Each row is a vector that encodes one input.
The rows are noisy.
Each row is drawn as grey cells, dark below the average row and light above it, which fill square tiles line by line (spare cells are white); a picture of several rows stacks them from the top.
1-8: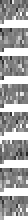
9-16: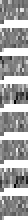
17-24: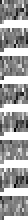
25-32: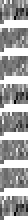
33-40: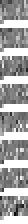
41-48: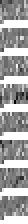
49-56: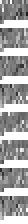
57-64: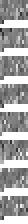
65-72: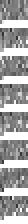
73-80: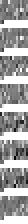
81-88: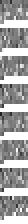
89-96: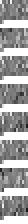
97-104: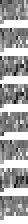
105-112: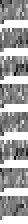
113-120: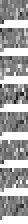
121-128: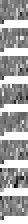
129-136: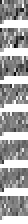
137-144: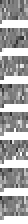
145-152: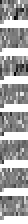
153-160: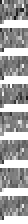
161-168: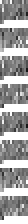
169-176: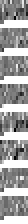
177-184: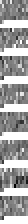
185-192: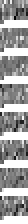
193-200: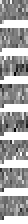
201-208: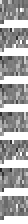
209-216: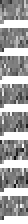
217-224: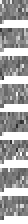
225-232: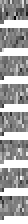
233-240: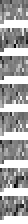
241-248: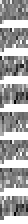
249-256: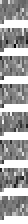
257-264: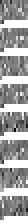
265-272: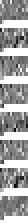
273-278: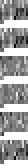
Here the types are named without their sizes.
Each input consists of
a point on a line and a true/false value.
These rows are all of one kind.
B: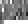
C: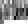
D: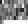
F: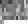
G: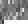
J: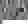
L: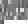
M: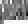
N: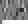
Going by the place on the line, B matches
J, M and N.
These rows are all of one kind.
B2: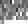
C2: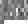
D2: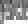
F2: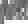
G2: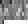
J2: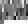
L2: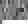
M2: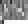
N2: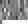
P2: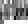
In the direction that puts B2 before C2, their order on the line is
B2, F2, D2, M2, G2, C2, N2, L2, J2, P2.
